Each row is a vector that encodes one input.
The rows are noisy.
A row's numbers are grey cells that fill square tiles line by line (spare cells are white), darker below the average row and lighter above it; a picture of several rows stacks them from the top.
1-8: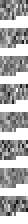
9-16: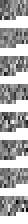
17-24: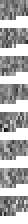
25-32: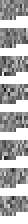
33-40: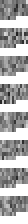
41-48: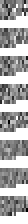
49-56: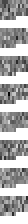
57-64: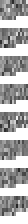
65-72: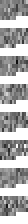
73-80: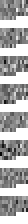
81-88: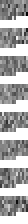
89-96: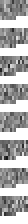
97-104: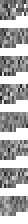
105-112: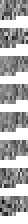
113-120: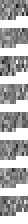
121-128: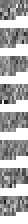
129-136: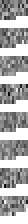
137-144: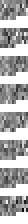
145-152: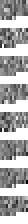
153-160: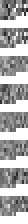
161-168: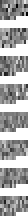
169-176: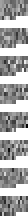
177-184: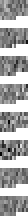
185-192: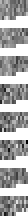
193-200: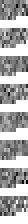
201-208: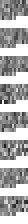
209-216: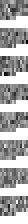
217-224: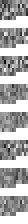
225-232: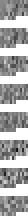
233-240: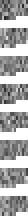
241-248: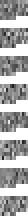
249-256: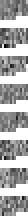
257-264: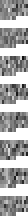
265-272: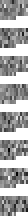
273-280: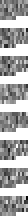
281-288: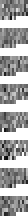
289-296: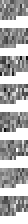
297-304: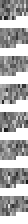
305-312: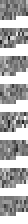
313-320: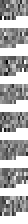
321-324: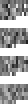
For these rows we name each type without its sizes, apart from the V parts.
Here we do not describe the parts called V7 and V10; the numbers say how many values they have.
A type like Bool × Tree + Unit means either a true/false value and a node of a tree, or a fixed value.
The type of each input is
List(Line × Line) + V7 × V10.
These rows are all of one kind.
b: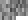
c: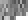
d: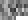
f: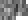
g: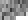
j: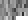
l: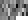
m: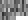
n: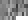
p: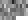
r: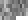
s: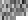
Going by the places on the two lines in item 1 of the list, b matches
g and s.
